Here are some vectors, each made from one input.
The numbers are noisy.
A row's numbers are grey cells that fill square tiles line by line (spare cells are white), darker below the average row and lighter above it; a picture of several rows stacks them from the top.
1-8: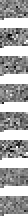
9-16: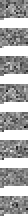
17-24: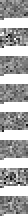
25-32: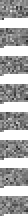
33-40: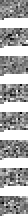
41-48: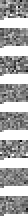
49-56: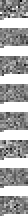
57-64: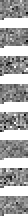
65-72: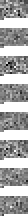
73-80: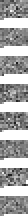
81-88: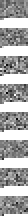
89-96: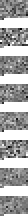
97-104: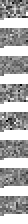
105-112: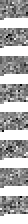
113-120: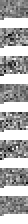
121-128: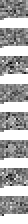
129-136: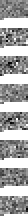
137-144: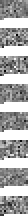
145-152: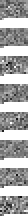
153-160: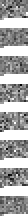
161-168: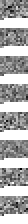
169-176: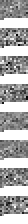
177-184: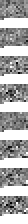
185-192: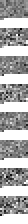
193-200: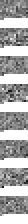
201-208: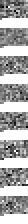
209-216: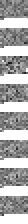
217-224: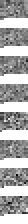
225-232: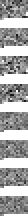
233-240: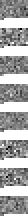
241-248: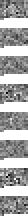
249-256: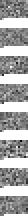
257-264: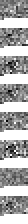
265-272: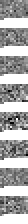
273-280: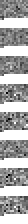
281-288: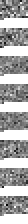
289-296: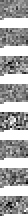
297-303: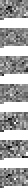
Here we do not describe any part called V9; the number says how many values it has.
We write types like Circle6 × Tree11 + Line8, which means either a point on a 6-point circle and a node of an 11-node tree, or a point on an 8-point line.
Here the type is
Bool × V9 + (Circle8 × Line7 + Circle10) × Label6.
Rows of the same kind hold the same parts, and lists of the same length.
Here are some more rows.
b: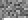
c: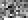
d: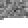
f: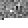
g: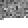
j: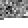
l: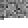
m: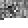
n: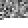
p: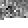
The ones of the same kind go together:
b, d, l
c, j, m, n, p
f, g

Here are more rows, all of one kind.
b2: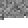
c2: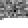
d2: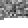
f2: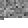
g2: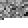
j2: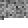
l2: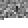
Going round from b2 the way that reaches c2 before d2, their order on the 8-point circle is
b2, j2, f2, l2, c2, g2, d2.
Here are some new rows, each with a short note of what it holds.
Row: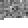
a point on a 10-point circle and one of 6 labels
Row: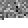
a point on an 8-point circle, one of 6 labels and a point on a 7-point line
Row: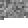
a point on an 8-point circle, one of 6 labels and a point on a 7-point line
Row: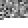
a true/false value and a value of V9
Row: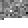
a point on a 10-point circle and one of 6 labels
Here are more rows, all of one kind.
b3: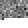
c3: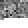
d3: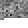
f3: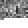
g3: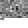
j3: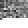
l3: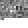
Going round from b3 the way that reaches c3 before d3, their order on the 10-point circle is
b3, l3, c3, d3, g3, j3, f3.
